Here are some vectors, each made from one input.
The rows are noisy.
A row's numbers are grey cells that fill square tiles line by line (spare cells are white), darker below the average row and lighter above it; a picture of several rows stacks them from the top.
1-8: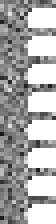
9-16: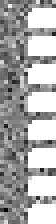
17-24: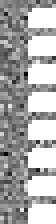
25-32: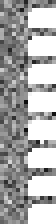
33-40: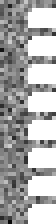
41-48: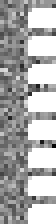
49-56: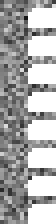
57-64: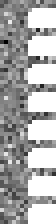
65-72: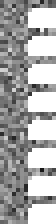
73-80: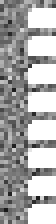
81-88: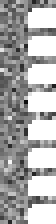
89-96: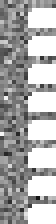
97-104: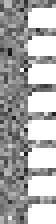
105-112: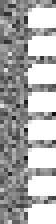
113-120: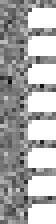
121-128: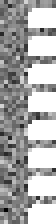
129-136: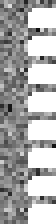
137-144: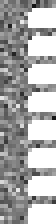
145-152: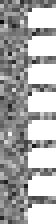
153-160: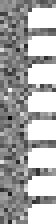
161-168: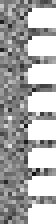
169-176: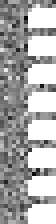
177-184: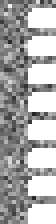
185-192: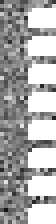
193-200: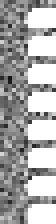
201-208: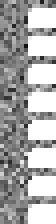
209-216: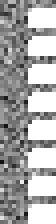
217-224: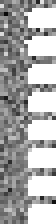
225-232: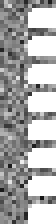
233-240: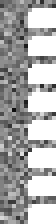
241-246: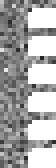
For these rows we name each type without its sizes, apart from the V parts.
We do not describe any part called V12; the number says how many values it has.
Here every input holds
a value of V12, together with either a point on a line, or three true/false values.
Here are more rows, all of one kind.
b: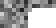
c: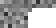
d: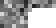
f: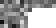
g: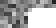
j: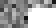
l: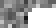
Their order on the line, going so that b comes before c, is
d, b, c, l, j, g, f.
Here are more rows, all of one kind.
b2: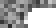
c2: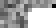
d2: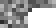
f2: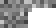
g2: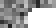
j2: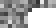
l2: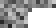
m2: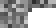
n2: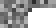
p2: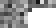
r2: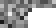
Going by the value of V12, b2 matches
g2 and l2.
